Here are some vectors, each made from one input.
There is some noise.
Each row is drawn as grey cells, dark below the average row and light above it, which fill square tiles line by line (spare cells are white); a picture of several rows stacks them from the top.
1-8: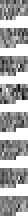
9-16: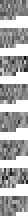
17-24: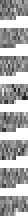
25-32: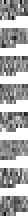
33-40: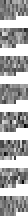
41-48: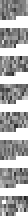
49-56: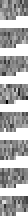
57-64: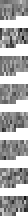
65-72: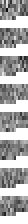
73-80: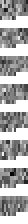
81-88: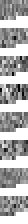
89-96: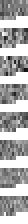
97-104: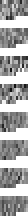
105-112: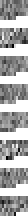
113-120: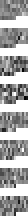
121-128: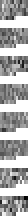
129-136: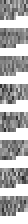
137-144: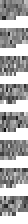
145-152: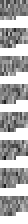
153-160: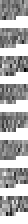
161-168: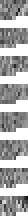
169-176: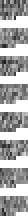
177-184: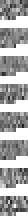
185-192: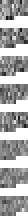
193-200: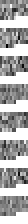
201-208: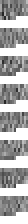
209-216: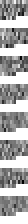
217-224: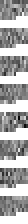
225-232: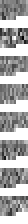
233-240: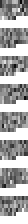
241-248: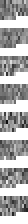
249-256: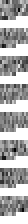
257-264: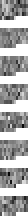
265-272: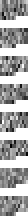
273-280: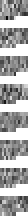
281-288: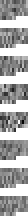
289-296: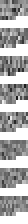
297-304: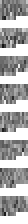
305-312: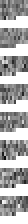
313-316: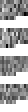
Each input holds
either a point on a 3-point line and a point on a 5-point line, or a list of up to two points on a 10-point line.
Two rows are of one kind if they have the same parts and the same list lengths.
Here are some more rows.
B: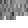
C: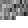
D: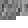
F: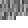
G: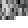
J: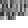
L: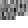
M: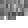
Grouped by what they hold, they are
B, J, M
C
D, F, L
G

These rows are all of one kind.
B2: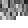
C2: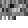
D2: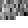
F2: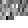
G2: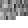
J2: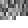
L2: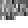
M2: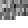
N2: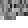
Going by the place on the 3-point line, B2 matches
C2 and J2.
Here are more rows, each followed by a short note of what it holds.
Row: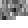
a list of two items
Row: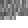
a list of one item
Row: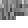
a list of two items
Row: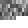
a list of one item
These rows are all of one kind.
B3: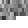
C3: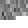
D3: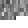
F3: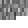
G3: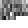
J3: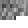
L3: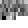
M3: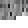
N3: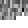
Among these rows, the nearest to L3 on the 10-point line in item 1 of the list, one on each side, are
F3 and N3.
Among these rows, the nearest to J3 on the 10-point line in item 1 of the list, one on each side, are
D3 and M3.
